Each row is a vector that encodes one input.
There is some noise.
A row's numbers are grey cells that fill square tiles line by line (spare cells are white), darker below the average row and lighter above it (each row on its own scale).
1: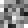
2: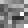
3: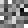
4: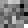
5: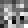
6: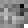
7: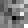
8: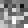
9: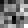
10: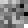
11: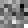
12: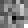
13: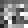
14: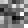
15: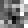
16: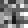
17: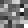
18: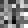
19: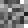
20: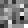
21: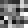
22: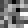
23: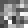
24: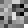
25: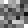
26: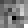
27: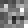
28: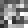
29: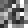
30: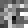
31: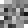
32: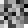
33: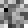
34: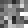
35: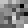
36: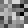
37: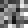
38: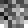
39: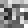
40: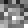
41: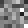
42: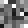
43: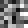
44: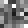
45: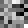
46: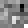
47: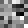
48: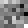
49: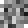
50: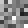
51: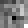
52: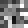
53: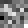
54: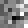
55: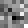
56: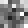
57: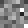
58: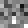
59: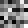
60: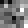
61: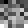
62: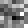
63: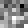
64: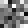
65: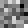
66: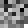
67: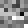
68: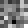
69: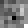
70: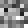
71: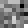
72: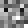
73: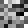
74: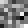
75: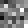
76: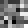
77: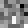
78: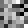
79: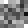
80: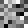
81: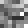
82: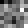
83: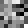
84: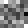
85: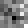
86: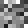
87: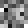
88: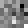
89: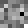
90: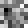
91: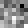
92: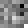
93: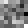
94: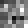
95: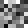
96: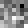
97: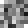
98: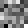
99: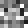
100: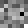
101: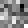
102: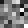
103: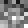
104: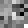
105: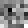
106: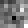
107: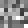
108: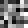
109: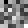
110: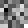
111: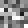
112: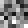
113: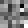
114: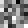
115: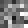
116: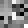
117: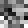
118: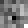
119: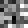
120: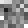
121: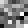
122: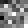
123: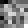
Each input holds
a point on an 8-point circle, together with either a point on an 8-point circle, or a point on a 6-point line.
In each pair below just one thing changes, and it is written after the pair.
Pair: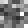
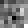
the place on the 8-point circle
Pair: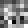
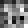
the place on the 8-point circle
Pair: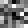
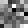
the place on the 6-point line
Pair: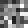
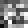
the place on the 6-point line
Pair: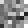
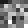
the place on the 8-point circle
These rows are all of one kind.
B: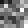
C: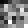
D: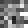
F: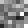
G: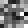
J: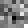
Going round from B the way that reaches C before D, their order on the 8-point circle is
B, C, D, G, F, J.
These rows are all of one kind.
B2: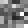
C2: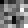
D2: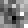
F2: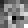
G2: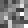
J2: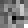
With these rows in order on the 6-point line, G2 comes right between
B2 and F2.
